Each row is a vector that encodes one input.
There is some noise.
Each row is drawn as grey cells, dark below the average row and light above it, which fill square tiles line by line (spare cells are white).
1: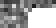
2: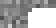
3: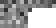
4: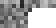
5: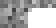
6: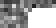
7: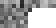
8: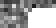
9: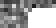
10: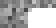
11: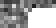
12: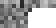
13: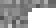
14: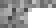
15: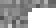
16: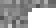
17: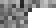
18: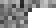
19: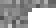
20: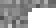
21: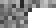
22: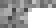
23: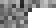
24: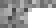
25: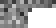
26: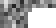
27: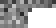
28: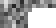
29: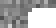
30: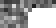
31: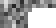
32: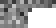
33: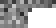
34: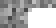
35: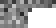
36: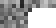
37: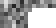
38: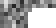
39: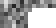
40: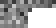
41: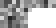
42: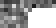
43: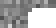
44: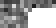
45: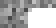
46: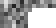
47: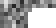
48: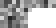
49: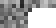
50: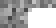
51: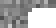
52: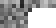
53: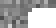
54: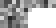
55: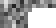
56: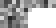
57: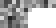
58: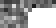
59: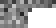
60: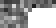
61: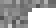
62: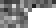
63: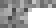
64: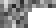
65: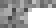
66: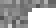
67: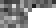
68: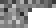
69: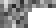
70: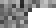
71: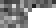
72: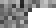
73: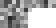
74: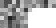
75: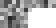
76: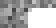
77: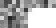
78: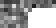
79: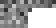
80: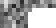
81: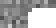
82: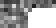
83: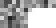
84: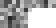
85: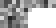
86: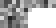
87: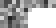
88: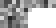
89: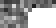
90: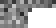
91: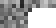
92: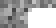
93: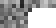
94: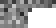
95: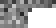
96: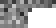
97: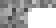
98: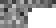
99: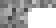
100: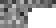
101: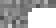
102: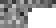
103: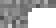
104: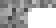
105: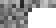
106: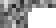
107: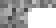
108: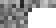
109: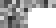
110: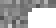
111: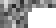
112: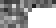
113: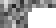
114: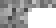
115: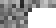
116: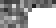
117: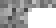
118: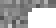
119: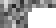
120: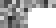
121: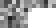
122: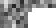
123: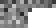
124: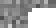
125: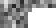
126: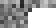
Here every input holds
a node of a 7-node tree.
